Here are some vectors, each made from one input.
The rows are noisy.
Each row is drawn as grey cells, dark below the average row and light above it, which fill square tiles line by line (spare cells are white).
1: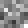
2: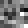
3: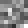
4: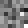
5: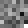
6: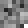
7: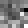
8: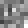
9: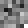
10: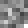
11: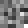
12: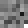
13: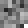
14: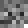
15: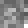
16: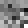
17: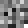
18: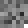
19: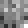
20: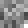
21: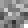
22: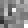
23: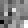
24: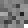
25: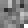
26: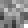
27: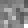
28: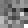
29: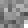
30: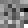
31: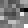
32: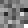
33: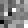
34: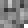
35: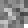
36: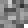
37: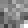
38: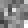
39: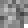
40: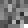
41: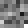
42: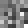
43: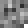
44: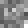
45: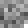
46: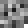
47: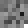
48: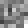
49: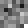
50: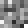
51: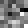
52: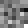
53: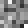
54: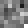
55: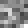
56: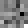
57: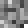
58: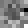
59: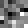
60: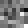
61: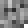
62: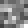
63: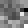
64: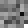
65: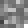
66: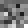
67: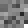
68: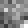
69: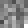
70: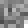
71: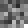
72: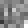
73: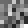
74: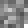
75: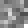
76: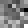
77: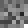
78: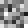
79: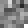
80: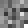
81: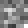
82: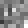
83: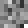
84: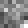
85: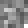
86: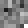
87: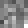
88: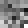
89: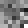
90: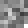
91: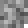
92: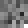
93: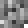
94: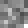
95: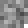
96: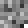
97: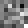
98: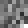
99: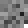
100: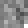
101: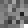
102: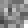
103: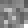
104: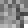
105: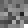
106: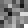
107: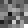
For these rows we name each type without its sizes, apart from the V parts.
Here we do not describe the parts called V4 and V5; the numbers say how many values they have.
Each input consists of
a point on each of two lines, a true/false value, a value of V4 and a value of V5.
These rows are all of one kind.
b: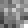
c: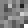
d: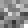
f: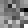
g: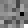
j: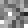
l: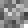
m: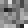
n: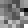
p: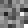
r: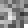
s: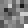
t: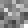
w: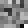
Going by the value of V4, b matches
f, g and m.
